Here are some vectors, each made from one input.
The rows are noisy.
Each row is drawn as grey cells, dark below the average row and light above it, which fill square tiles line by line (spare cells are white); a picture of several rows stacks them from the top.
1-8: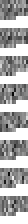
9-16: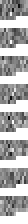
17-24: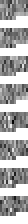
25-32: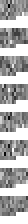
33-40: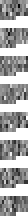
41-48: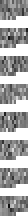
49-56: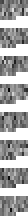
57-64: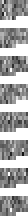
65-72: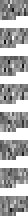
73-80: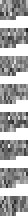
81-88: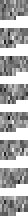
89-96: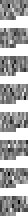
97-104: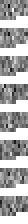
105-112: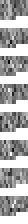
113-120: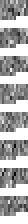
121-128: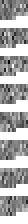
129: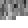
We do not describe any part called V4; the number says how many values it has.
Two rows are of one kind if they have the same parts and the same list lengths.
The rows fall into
2 kinds.
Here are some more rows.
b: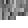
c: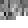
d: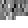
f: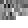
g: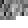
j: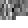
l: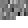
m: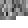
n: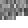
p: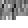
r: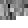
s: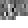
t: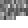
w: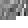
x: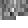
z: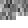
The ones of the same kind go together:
b, c, f, g, l, n, r, t, w, x, z
d, j, m, p, s

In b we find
one of 5 labels, three true/false values and a value of V4.
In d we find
one of 5 labels, a point on a 6-point line and a value of V4.
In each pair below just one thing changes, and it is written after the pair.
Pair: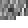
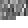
the value of V4
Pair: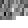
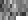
one of the three true/false values
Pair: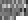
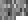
the value of V4
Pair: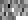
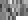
one of the three true/false values
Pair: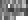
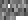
the value of V4
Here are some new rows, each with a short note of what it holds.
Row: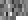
one of 5 labels, a point on a 6-point line and a value of V4
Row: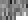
one of 5 labels, three true/false values and a value of V4
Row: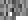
one of 5 labels, a point on a 6-point line and a value of V4
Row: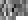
one of 5 labels, a point on a 6-point line and a value of V4
